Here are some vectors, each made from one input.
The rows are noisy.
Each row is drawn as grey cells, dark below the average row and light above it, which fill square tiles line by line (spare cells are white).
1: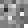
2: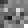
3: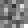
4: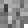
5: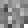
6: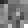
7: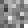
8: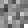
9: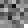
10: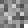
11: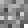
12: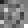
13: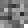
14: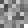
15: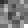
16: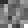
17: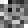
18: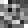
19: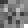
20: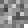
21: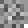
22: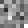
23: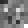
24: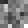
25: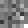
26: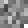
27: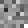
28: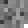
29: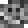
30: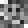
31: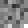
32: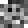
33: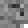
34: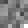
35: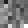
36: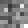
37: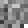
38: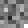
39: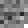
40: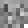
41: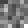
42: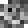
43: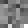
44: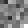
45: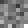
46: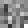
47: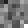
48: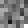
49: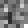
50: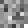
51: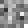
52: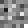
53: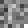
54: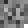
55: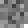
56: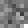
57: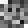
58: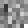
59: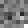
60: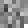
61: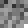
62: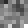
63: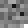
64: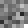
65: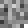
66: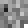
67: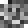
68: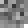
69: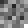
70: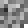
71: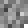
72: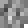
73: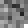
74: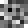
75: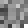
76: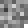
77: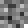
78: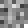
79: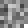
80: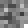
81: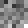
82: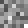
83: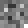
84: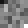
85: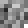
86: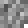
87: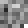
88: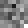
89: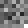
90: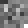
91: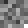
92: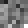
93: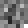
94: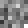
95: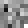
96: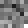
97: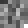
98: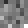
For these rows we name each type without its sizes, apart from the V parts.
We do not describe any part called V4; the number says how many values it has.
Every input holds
a list of items, each a true/false value and a value of V4.
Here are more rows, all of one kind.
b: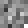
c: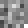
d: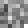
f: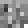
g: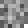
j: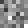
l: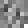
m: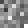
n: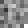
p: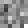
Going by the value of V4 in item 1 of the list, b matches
j and l.
